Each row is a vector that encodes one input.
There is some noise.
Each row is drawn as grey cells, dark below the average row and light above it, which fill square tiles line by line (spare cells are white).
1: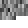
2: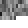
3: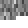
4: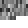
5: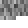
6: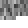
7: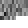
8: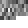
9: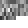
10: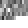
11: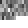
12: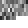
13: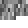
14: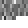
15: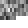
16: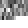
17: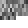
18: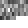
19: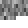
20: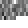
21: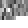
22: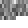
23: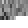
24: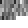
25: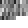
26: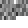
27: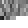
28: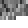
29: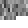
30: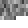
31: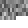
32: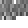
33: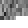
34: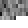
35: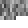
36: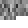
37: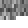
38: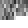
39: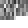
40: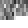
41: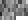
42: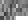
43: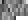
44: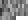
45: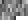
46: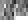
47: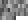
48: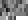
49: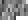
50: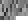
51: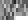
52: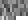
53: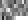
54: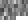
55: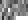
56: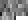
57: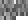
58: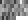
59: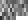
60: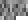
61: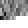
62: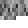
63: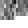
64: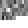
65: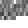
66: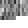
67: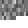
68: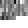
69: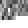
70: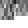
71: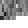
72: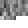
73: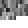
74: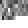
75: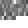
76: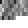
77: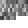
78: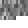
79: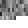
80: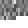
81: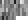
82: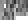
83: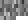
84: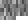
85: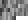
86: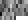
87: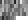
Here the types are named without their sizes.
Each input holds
a point on a line, together with either a label, or a point on a line.
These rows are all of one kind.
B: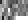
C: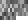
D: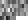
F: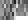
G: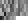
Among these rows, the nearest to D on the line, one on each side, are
F and G.
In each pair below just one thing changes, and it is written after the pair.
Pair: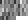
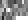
the label
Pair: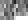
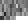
the label
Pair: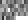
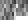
the label
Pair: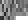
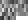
the label
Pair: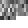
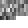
the place on the line
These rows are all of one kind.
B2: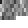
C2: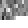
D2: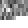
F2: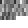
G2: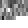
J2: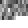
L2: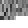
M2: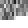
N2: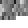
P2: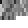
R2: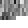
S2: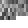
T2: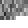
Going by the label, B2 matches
F2, N2, P2 and R2.
